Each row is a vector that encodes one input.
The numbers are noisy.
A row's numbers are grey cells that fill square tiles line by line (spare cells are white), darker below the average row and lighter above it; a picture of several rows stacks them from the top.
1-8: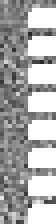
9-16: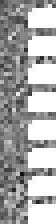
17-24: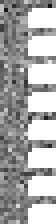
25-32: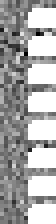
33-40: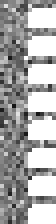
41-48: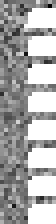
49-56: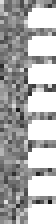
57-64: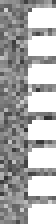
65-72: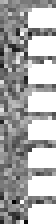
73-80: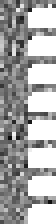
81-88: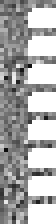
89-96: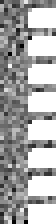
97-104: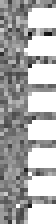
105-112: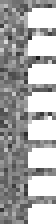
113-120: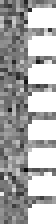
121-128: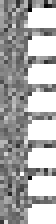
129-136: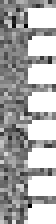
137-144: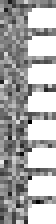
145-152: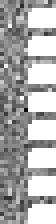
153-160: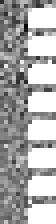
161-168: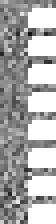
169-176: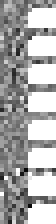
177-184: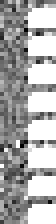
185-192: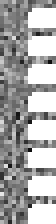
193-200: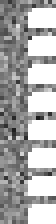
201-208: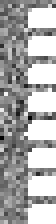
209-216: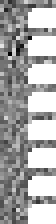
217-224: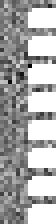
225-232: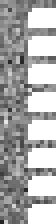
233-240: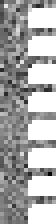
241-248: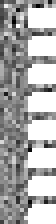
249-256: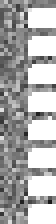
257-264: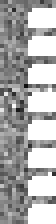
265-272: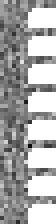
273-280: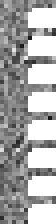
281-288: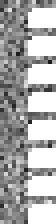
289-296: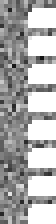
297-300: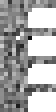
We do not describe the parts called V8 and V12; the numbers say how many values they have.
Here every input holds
either a node of a 10-node tree, or a value of V8 and a value of V12, or a list of up to two points on a 6-point circle.
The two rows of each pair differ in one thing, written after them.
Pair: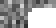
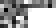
the place on the 6-point circle in item 2 of the list
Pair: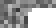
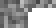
the place on the 6-point circle in item 1 of the list
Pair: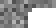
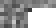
the place on the 6-point circle in item 1 of the list
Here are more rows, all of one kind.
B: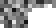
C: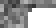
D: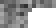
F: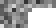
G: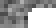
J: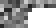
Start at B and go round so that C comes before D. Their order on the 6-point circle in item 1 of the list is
B, F, G, J, C, D.
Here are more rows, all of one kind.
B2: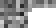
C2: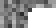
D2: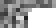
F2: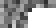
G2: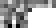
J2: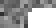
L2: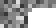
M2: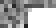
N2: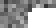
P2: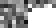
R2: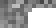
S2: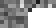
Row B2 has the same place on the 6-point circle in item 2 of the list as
C2, D2, J2 and N2.
